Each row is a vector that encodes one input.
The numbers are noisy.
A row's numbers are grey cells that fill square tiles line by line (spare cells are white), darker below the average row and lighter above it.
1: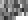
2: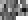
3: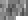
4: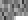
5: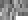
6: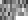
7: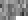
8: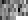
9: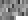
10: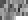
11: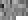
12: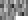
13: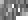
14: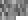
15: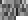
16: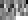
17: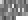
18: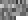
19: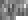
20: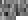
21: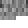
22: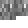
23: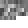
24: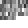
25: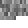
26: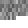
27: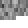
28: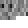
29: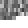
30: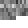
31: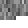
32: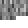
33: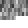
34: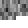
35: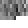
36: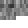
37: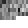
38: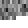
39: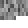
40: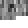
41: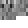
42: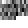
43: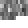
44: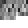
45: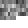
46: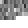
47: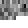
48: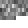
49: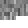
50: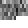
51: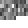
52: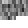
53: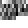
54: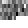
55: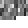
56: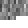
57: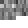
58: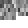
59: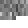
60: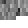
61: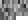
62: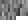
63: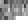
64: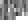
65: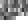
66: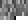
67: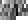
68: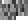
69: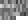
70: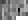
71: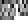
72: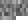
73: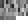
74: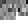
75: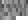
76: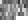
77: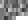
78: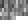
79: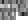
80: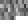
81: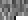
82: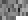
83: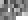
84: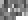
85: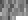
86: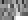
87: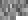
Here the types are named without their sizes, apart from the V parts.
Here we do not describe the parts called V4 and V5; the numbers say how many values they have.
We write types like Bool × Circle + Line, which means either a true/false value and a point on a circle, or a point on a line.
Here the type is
Bool × V4 × V5 + Circle + Unit.
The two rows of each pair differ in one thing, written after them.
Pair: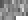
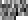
the true/false value
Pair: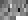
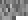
the value of V4
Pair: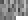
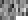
the value of V4
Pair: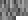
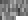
the value of V4
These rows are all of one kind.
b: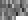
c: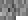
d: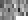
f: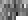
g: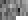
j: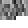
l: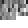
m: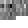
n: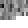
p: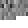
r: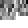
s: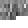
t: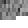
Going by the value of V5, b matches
g and t.
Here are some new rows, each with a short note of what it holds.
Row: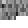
a true/false value, a value of V4 and a value of V5
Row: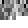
a fixed value
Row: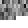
a fixed value
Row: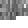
a true/false value, a value of V4 and a value of V5
